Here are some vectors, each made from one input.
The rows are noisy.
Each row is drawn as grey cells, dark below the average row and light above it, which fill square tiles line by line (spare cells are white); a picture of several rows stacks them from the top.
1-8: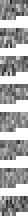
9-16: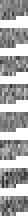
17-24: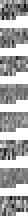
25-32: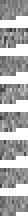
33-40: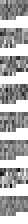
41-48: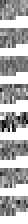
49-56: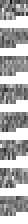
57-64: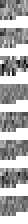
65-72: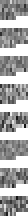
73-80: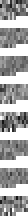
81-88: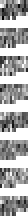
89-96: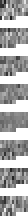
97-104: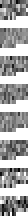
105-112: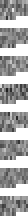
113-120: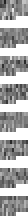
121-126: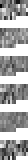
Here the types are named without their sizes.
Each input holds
a point on a line, together with either a point on a circle and a true/false value, or a fixed value.
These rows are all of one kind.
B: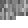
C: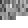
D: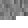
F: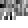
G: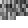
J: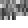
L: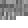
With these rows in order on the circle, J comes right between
B and D.
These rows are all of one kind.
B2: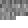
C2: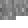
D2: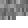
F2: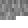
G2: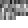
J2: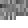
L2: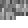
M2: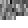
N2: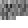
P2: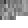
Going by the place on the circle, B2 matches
D2, F2 and J2.
